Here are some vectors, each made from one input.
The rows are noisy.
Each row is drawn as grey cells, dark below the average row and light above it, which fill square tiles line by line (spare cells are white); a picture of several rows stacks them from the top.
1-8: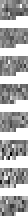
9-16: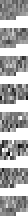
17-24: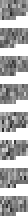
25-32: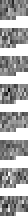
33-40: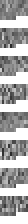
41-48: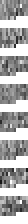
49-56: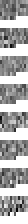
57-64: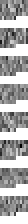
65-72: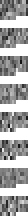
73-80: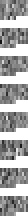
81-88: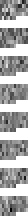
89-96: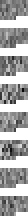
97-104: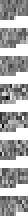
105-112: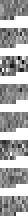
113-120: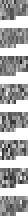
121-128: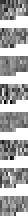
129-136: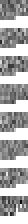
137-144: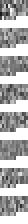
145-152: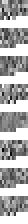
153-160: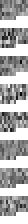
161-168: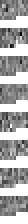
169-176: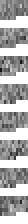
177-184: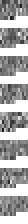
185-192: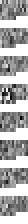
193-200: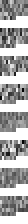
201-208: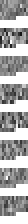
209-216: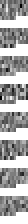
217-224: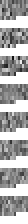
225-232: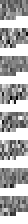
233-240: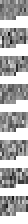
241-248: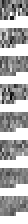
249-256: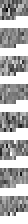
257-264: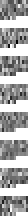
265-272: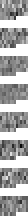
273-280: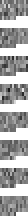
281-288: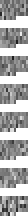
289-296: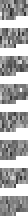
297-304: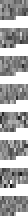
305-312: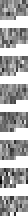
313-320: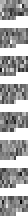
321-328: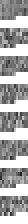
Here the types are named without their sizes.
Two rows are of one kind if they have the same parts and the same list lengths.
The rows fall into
2 kinds.
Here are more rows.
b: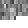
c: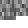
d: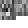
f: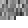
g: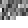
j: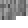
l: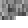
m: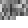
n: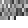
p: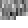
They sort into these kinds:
b, c, d, g, j, l, n, p
f, m

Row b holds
four true/false values.
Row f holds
a point on a line.
